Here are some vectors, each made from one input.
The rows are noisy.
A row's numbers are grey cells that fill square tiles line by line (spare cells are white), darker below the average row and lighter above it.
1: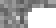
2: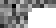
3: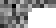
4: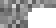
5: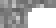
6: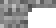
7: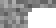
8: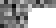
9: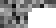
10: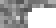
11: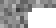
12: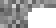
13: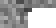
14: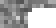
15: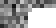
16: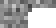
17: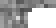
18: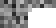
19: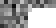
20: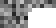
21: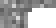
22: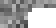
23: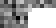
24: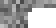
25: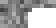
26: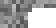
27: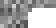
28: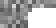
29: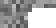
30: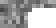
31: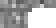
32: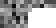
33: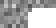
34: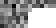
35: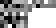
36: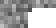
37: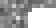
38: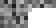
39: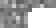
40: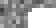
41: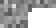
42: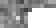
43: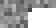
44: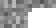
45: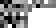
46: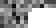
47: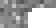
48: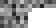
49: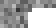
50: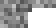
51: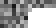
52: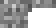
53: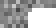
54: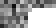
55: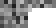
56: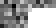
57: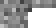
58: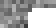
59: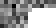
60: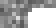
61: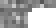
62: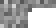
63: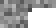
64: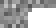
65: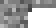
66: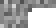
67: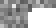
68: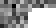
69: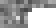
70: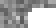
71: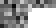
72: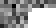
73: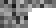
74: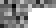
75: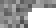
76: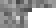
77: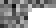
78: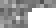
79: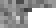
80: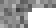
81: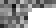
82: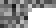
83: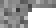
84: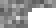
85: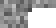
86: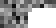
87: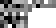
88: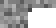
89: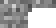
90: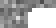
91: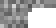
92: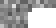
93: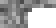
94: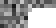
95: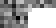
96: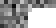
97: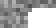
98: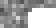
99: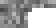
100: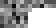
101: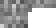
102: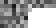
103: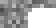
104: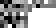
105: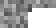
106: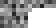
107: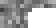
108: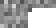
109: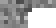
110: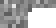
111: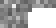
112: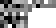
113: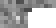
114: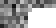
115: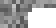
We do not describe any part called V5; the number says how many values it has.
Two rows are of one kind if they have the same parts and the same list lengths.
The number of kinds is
3.
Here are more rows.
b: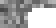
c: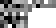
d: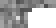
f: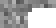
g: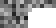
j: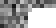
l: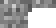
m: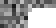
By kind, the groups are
b, d, f, l
c
g, j, m

